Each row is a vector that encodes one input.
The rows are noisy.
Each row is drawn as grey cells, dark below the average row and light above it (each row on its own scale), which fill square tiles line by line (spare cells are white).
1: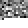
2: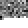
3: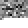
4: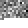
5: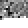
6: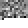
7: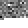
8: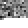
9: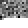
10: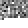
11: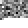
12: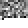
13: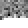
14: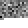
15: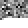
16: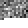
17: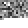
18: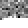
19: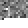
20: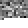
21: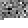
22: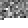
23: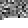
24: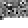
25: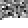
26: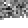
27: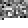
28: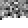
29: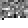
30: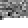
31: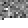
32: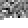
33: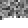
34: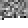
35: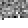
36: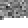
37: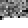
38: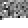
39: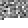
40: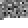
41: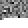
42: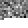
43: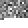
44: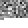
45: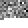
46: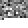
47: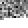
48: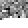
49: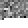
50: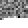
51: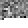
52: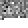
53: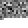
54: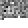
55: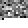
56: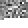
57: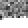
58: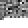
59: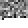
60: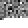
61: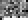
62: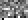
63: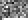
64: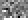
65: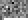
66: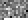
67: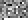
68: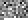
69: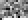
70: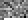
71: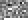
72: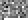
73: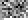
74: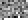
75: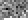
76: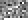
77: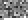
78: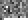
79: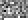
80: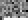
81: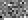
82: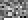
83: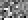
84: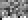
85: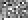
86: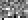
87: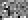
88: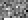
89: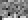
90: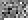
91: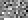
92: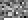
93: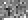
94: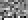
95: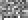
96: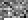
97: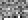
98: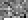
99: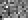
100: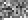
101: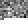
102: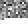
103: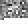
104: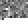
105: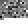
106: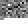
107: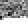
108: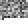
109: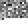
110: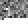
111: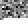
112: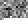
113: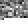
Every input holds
four true/false values, together with either a point on a 9-point circle, or a fixed value.
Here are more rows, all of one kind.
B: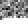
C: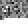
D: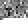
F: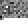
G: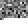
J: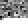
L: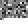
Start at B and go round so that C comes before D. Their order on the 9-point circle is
B, L, G, C, D, J, F.
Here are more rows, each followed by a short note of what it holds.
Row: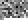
a point on a 9-point circle and four true/false values
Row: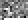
four true/false values
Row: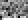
a point on a 9-point circle and four true/false values
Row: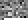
four true/false values
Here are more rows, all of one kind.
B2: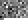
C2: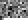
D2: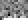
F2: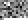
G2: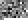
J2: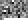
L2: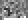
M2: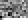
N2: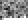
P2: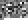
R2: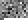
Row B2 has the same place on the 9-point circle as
C2 and M2.
